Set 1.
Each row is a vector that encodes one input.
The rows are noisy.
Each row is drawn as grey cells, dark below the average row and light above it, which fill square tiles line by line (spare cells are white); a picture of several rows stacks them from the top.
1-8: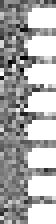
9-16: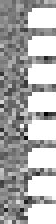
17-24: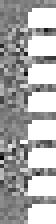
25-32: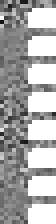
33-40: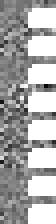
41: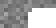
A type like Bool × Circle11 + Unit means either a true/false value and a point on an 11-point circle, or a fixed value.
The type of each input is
Bool × Bool × Bool.
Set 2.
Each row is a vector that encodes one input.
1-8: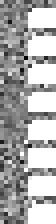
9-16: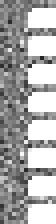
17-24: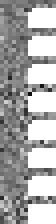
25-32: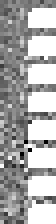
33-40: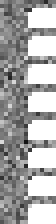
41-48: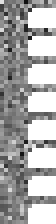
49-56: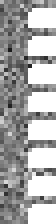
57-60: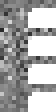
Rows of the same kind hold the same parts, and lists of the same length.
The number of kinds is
2.
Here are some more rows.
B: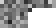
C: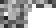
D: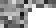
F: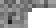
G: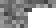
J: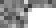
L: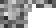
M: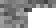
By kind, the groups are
B, F, G, J, M
C, D, L

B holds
a node of a 7-node tree.
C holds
a fixed value.
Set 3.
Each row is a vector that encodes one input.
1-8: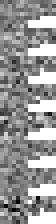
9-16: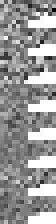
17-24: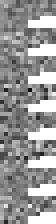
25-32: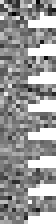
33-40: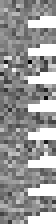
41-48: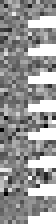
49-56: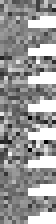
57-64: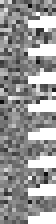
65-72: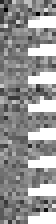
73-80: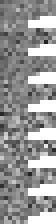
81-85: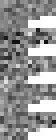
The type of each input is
Line9.
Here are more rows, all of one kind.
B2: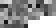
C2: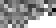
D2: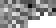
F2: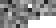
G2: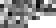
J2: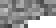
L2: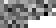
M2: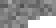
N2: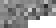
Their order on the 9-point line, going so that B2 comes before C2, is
N2, L2, G2, M2, B2, C2, D2, F2, J2.
